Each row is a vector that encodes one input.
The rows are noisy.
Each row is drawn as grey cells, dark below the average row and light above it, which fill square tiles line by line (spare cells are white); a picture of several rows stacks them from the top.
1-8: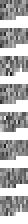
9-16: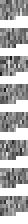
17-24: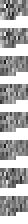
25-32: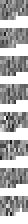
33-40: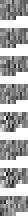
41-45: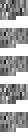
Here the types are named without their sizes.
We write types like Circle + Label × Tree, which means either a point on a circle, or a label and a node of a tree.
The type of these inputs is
Bool × Line.
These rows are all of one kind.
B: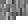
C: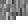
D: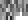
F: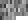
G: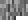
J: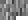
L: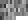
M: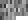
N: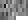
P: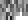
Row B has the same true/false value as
C, G and J.
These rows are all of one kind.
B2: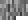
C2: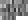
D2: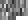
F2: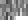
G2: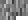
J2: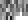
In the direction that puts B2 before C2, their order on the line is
D2, G2, B2, C2, F2, J2.
